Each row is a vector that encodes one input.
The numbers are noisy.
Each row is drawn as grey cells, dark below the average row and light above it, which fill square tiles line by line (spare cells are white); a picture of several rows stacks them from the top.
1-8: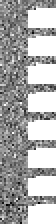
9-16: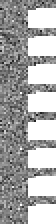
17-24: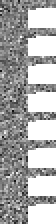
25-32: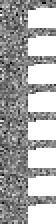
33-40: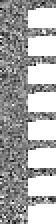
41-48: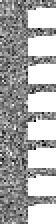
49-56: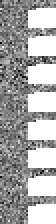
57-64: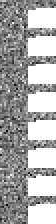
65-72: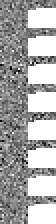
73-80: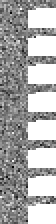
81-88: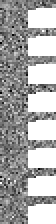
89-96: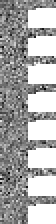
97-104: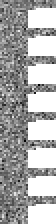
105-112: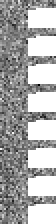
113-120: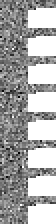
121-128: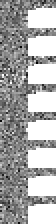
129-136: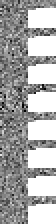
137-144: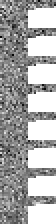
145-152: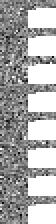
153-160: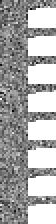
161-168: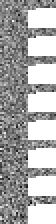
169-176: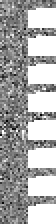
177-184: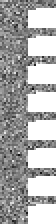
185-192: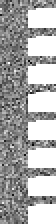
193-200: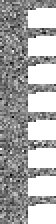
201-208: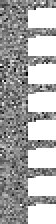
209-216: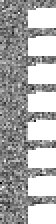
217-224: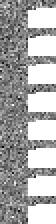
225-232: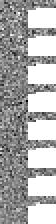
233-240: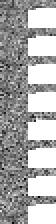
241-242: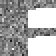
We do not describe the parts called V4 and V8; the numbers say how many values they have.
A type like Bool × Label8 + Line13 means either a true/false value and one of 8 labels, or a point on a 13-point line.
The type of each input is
Circle10 × (Line7 + V8) × V4.
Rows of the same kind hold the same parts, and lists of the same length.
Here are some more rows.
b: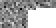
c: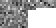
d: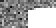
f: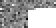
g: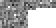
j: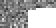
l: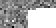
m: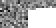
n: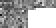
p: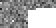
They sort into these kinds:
b, c, g, l, p
d, f, j, m, n

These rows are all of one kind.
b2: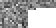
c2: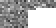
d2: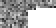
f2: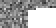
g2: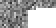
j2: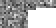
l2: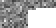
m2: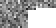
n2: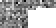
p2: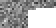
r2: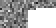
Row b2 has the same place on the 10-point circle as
c2 and m2.
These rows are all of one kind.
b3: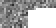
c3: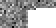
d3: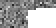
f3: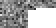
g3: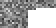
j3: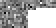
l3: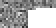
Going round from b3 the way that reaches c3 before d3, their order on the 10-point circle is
b3, g3, l3, c3, f3, j3, d3.
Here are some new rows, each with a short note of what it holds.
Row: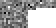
a point on a 10-point circle, a value of V4 and a value of V8
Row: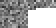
a point on a 10-point circle, a point on a 7-point line and a value of V4
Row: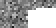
a point on a 10-point circle, a value of V4 and a value of V8
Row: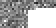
a point on a 10-point circle, a value of V4 and a value of V8
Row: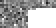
a point on a 10-point circle, a point on a 7-point line and a value of V4
